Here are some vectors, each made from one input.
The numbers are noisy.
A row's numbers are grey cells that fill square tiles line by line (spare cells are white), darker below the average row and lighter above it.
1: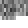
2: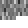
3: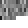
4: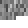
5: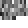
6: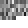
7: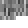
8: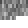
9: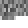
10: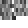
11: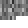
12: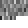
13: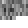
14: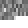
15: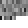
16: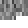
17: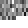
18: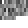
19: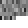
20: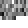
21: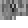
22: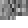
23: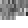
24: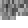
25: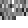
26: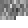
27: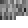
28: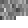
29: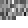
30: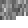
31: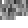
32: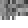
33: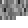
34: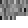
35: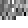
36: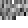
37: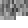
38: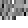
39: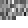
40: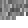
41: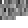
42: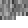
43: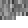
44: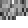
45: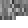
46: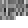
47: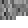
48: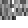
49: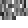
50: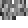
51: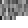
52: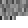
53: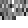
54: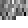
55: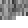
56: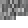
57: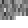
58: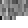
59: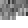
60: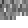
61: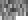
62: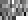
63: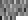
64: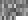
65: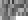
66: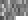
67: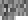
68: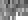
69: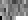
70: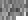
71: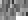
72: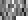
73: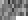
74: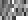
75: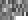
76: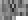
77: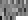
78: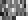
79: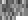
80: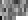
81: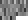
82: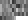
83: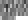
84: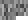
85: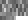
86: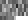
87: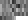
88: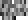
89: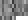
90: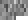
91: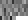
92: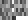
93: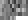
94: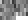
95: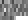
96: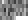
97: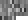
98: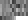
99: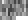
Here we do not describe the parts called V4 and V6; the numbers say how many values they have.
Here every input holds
either one of 5 labels and a value of V4, or four true/false values and a value of V6.
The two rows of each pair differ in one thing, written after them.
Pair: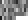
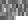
the value of V6
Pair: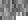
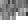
one of the four true/false values
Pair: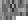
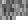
the value of V6
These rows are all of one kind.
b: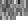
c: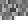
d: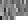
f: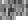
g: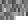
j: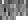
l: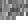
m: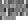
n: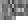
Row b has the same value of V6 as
d, j and m.
